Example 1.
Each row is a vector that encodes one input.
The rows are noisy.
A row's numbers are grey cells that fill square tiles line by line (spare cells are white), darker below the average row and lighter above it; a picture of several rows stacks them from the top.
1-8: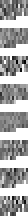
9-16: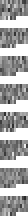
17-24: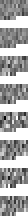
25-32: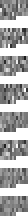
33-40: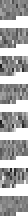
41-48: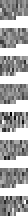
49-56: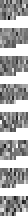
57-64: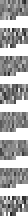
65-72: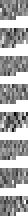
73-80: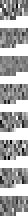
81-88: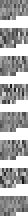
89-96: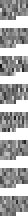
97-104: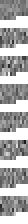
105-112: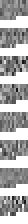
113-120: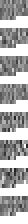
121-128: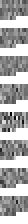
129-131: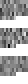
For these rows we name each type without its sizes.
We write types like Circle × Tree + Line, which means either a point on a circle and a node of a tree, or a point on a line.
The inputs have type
Tree.
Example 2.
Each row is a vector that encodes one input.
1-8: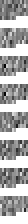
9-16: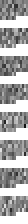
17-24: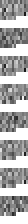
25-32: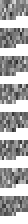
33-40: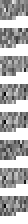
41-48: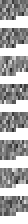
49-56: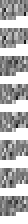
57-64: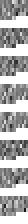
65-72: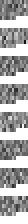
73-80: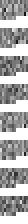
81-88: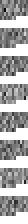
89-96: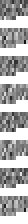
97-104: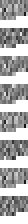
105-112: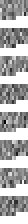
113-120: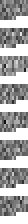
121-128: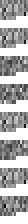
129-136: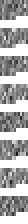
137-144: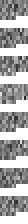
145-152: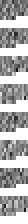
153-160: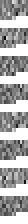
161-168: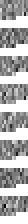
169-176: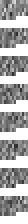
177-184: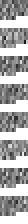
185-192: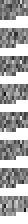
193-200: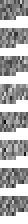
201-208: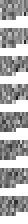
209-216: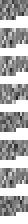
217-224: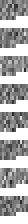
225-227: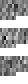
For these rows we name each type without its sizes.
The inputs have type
Circle.
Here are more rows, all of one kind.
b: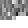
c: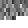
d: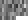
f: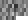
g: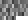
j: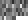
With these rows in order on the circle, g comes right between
c and f.
